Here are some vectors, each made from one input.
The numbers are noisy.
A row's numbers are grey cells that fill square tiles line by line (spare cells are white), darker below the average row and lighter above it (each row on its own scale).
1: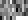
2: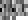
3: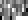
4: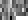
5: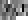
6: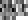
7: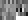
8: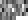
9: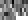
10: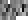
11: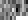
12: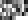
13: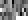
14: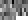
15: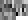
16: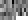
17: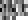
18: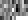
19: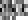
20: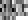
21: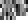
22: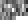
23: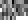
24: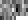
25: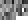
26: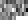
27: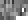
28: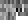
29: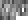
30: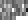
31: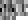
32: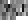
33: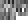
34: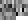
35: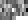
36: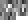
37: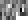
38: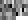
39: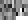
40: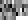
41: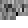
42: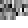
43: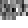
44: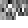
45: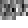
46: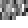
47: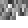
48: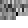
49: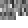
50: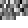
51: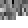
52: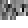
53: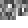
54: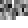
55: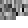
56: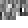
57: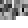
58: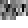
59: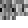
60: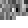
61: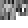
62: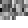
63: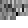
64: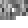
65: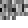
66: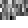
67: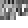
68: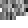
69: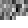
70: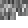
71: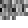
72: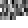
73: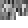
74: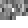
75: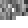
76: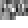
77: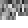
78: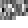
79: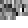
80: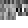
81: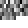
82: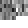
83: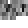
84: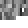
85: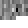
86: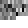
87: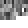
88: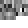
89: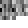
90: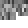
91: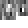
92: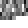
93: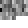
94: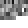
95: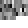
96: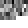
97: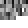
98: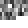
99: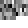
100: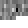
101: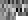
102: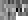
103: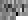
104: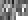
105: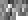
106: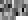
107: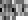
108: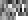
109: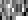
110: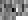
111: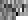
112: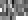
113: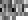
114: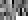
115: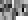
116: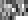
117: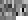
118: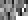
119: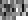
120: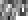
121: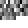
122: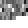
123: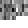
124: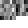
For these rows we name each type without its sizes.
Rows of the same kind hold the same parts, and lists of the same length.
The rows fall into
3 kinds.
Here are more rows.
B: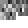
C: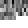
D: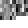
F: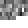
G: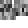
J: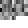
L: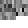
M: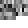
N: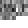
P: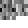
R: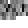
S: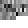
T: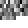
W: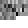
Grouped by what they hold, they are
B, C, D, F
G, J, L, M, N, P, R, S, W
T

